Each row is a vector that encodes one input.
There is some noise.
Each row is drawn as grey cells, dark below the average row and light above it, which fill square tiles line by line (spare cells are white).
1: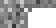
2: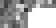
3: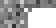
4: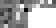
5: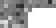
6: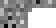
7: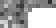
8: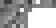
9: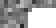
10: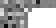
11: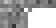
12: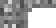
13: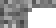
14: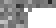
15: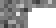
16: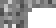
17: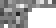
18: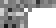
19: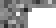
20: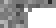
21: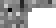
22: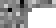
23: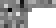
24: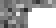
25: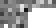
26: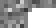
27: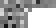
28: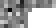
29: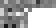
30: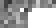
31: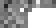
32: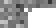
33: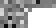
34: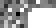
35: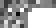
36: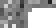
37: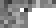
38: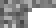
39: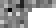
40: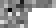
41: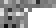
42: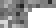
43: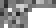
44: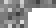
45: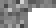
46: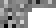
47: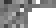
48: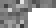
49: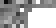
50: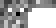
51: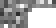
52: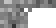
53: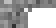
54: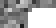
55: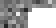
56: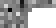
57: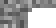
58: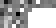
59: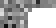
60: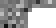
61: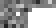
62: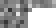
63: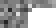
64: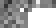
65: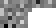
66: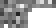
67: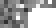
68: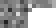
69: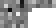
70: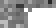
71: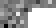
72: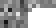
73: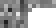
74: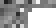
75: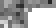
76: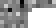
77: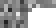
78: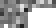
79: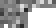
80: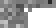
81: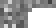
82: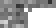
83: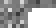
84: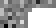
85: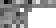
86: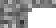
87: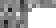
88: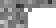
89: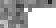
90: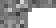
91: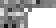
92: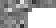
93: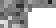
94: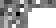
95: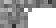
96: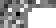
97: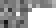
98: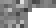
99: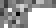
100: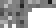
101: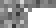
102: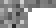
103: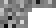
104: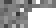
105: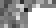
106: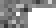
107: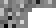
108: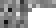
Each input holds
a true/false value, together with either a point on a 10-point circle, or a point on a 7-point line.
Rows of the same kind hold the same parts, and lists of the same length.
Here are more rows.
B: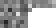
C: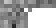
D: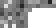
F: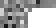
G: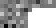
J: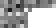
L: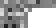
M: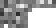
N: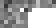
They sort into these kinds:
B, C, D, F, G, J, L
M, N

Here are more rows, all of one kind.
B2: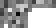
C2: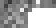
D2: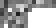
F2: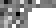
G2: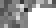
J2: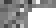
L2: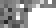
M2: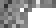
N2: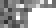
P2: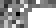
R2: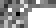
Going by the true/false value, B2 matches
D2, F2, P2 and R2.
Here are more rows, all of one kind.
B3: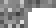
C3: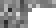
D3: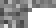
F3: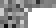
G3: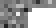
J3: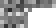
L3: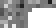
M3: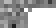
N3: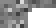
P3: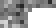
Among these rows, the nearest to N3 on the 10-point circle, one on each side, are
B3 and G3.
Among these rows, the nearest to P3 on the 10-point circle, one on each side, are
J3 and L3.
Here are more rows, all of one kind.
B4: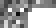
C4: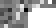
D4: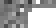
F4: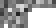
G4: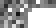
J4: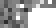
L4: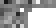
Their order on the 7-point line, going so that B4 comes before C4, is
L4, D4, G4, B4, F4, C4, J4.
